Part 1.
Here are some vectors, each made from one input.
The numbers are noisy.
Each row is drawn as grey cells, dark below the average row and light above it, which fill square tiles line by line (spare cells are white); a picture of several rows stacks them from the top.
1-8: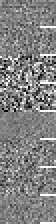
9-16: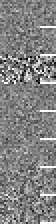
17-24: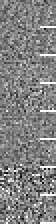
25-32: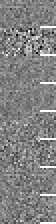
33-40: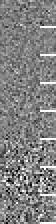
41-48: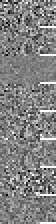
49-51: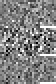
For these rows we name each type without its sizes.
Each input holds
either a label, or three true/false values.
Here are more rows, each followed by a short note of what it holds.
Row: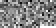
a label
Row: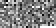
three true/false values
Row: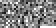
three true/false values
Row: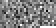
three true/false values
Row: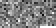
a label
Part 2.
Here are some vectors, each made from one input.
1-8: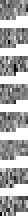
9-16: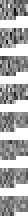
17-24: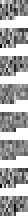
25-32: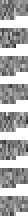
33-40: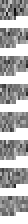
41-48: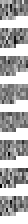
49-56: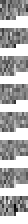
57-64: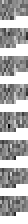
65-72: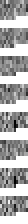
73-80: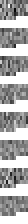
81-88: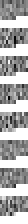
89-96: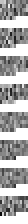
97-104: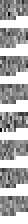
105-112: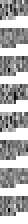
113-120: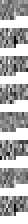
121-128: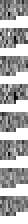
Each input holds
a true/false value, together with either a point on an 11-point circle, or a fixed value.
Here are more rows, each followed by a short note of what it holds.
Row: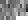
a point on an 11-point circle and a true/false value
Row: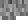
a point on an 11-point circle and a true/false value
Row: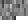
a point on an 11-point circle and a true/false value
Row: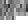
a point on an 11-point circle and a true/false value
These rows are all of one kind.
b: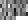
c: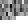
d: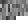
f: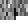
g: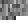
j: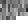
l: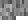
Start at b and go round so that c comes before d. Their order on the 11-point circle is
b, c, j, d, g, f, l.
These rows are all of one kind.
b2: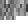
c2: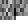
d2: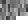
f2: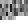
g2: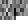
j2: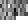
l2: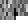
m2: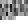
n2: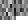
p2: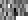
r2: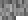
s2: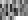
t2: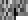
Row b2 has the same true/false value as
d2 and r2.
